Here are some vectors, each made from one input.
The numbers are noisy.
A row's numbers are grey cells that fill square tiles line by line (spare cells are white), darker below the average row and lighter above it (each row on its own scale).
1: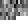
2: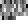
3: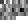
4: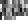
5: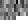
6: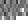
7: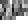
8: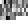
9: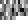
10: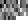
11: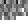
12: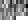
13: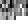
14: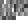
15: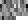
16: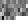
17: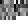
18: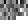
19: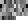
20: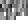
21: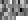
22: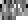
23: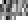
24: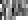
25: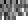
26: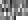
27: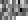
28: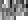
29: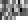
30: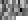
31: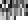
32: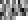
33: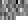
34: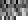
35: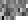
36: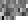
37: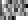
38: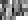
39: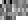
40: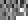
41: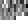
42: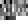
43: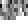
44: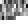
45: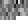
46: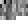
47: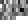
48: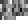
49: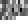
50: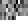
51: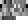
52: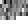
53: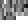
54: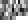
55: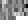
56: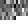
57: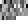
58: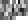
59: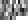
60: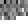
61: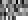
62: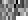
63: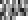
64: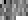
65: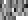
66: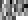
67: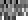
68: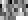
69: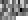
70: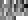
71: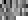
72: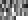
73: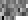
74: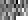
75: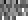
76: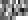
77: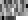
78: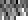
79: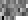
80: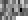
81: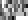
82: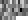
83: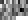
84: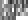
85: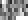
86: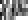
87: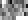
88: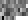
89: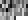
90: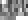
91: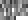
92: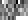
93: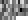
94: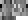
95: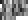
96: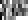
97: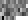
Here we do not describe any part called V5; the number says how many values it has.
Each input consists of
a list of up to two items, each a true/false value and a value of V5.
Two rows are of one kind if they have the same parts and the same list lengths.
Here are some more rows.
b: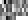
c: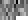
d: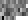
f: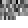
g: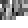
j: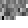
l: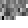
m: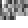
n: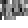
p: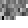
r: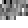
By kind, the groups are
b, c, f, m, r
d, j, l, p
g, n

